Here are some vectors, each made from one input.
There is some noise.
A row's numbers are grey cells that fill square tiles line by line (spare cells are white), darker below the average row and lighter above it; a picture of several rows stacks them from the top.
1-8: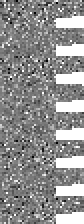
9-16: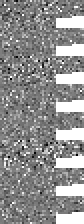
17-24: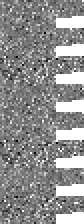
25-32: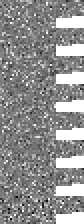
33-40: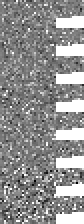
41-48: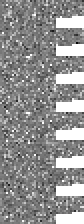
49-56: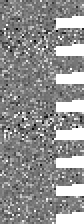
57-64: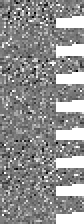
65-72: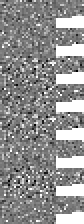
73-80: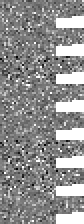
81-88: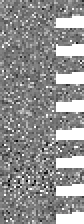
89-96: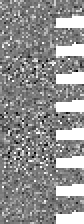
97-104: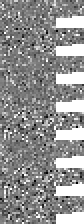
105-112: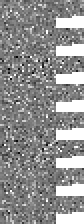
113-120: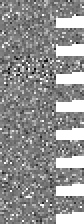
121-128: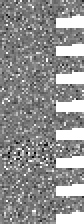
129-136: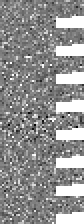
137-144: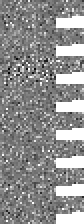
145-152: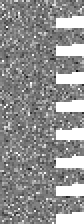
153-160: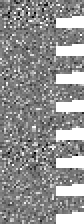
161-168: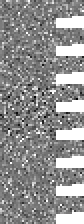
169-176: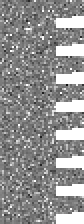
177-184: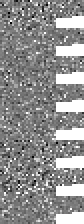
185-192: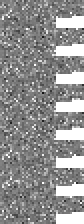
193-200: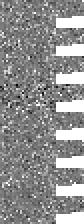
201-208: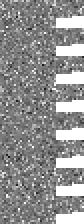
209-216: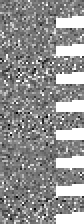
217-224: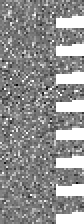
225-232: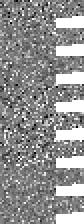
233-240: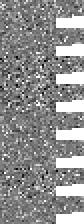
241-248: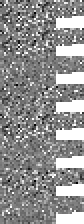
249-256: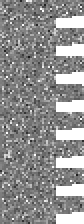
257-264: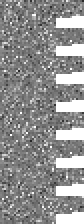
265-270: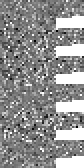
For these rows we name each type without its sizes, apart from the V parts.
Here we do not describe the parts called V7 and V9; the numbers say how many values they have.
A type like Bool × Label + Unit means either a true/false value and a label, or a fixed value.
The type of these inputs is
(Bool × Circle + V7) × Tree + V9.
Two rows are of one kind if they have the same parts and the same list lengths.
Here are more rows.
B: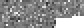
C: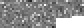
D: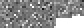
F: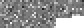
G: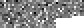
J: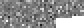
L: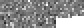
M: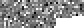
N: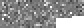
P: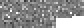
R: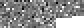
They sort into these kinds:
B, C, N, P
D, F, J, L
G, M, R

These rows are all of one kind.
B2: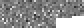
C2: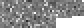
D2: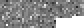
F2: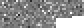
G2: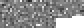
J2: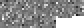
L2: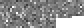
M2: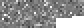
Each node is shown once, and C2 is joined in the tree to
B2 and J2.
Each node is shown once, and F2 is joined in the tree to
M2.
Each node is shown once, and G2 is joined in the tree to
D2.
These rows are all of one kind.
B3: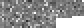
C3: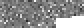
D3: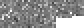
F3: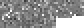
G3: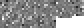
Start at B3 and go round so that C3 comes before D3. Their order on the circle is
B3, G3, C3, D3, F3.
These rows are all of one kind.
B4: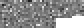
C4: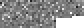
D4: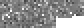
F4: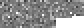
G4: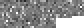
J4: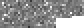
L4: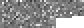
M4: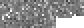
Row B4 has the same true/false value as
J4 and L4.
